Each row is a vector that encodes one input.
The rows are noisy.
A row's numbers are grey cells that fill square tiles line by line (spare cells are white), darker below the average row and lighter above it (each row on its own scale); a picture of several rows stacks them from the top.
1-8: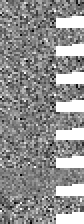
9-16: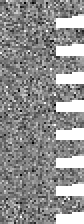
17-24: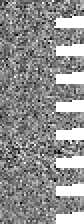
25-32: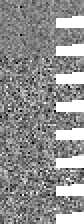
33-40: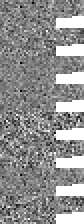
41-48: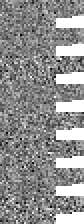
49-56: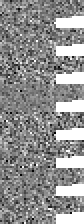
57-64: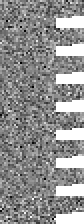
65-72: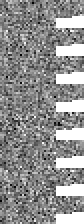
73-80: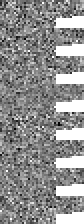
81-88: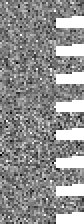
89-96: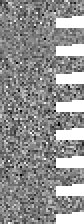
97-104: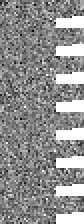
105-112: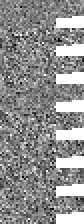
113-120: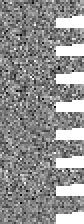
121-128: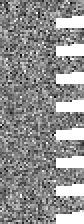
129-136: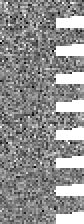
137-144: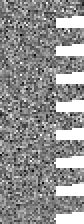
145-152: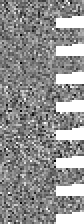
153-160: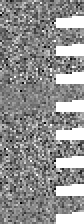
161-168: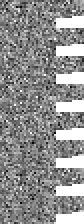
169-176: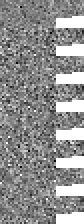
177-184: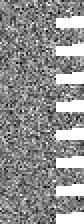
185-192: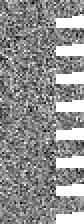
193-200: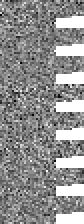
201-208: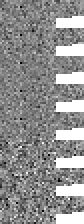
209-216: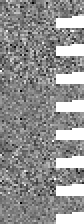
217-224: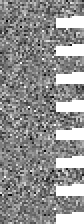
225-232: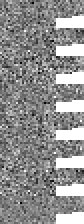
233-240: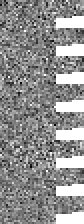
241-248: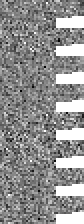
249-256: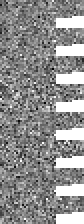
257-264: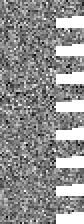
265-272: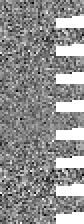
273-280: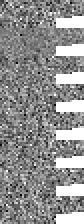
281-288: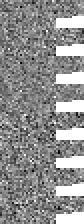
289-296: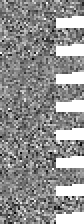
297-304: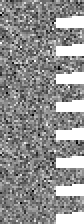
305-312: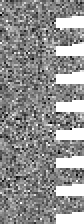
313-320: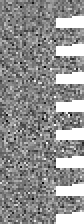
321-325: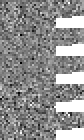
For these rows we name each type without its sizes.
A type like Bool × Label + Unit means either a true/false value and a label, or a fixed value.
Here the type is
Bool × Bool × Bool × Bool + (Circle + Line) × Line.
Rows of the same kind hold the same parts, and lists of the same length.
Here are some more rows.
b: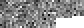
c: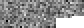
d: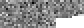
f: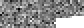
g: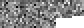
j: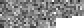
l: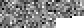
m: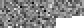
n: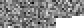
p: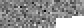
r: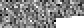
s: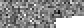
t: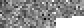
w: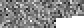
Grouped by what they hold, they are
b, g, j, l, t
c, f, r, s, w
d, m, n, p

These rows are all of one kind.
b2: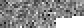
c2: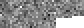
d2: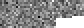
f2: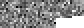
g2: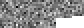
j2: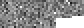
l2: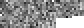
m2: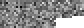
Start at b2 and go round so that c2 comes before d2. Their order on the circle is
b2, c2, l2, g2, j2, f2, m2, d2.
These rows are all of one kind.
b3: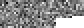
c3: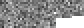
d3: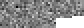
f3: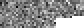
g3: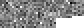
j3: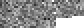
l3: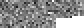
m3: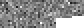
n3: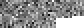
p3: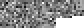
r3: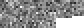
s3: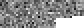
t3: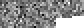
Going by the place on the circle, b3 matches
f3, l3 and s3.
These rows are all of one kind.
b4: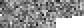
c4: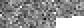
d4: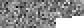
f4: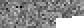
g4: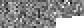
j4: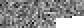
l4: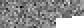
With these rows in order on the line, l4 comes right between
b4 and f4.
